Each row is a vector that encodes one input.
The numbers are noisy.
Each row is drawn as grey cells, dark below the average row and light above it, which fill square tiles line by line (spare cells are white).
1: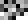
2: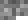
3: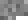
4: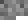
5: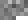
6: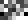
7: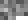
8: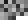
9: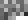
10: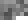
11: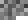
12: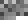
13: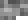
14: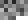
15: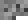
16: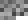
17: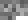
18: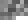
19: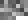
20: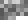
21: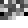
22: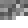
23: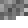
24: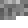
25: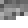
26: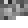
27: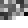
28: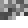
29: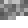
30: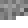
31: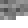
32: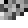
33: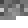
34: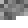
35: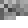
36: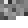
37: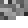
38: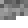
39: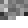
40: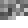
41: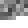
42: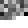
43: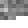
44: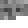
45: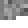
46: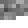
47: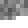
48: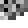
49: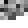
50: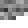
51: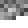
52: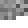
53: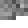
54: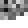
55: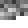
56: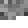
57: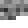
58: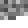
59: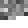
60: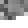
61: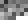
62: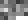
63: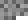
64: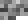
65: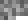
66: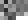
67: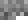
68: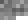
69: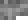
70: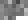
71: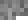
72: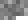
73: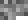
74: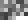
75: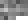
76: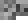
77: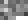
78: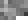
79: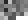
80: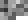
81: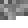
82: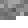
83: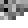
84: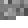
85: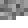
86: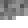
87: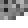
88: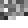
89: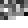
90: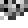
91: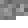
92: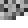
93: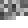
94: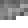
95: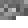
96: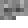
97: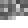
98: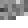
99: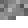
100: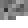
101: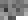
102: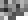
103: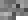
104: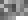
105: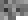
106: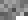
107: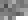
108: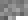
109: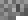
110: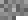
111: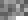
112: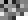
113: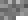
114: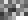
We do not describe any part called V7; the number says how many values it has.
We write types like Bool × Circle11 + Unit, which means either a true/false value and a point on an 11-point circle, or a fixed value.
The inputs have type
Label10 × (Line5 + V7).
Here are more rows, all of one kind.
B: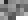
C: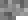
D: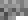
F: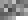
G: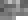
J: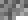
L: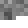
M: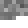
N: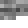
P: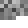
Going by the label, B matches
F and M.
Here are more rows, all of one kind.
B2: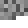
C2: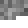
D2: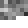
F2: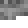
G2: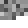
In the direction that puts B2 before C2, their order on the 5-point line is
B2, C2, D2, G2, F2.
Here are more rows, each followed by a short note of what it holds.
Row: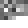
one of 10 labels and a point on a 5-point line
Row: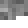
one of 10 labels and a point on a 5-point line
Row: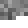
one of 10 labels and a value of V7
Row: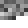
one of 10 labels and a point on a 5-point line
